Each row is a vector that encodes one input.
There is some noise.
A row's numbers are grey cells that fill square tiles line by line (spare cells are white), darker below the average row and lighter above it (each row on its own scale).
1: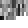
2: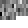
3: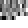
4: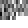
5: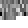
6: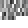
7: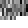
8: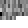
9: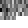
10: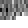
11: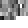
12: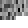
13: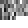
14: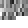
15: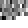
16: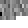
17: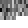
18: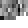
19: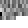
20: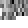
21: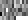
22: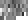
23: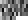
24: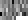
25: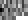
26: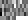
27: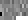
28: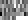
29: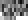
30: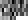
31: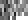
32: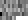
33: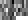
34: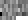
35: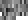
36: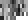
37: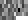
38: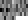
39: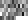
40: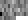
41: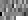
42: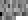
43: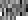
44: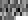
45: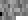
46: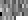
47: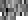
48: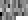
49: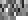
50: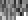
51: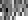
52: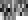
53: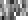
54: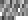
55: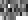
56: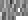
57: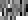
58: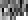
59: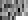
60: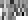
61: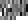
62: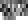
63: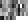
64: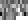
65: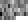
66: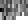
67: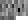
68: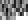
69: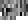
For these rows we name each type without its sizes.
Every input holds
a point on each of two lines and a node of a tree.
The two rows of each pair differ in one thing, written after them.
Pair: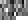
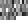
the node of the tree
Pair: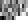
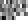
the place on one of the two lines
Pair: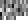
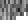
the node of the tree
